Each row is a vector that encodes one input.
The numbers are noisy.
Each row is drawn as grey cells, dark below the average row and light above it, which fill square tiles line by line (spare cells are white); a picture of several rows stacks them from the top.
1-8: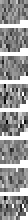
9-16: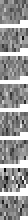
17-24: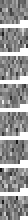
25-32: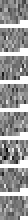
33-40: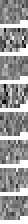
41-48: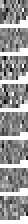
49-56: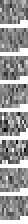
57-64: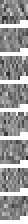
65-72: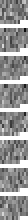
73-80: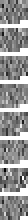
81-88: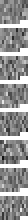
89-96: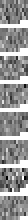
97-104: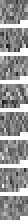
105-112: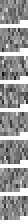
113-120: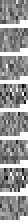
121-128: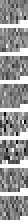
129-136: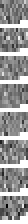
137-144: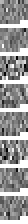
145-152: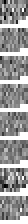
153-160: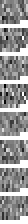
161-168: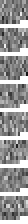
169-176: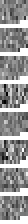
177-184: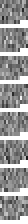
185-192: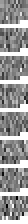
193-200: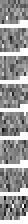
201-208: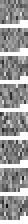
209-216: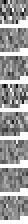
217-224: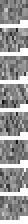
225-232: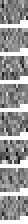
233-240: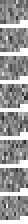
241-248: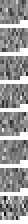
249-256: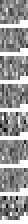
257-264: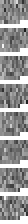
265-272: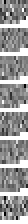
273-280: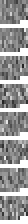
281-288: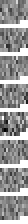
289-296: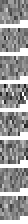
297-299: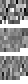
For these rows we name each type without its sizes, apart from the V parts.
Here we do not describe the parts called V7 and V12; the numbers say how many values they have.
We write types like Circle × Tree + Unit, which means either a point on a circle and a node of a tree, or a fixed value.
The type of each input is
((Bool × Bool × Bool × Bool + Tree) × V7 + Line) × V12.
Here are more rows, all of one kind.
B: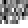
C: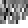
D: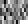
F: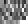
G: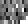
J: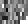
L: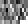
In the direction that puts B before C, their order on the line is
F, G, J, L, D, B, C.
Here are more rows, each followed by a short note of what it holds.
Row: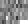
four true/false values, a value of V7 and a value of V12
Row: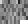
four true/false values, a value of V7 and a value of V12
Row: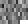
a node of a tree, a value of V7 and a value of V12
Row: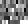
a point on a line and a value of V12
